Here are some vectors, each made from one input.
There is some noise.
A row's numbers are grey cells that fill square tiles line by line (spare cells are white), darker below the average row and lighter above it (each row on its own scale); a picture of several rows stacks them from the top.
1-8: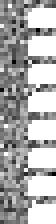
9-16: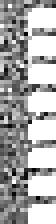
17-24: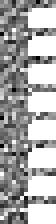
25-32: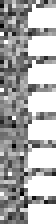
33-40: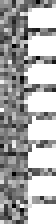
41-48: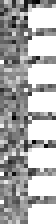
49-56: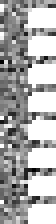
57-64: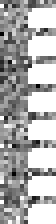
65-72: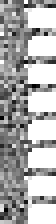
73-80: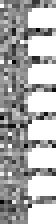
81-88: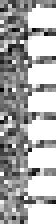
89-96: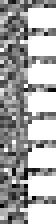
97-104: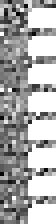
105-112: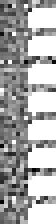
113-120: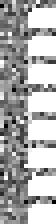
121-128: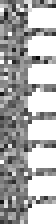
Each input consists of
either one of 6 labels and a true/false value, or a node of a 13-node tree.
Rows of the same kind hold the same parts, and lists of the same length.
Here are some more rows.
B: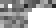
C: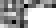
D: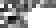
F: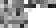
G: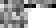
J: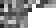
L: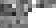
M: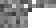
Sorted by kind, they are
B, C, D, F, G
J, L, M

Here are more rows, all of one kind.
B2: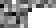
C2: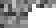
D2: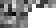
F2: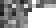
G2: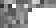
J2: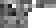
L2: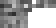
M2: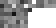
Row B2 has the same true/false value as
C2 and D2.
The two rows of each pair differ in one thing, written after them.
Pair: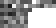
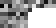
the true/false value
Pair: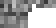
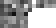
the true/false value
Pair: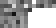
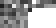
the label
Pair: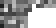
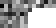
the label
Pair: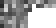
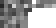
the true/false value
